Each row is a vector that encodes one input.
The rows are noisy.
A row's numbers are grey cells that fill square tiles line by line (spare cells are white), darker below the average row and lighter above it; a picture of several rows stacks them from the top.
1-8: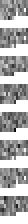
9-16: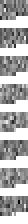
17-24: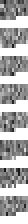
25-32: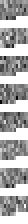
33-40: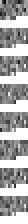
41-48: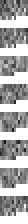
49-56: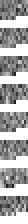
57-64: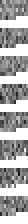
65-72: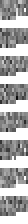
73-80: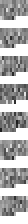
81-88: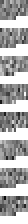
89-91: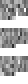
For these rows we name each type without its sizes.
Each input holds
a point on a line, together with either a point on a circle and a true/false value, or a fixed value.
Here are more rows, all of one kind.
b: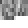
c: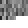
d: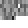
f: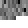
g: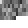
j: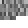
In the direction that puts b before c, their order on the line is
b, d, j, c, g, f.
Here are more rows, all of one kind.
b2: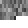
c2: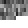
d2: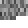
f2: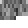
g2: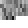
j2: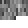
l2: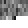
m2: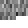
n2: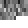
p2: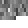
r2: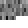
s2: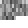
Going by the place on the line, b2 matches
f2, j2, l2 and p2.
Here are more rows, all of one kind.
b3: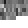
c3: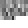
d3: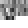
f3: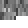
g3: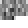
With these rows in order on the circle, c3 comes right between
b3 and g3.
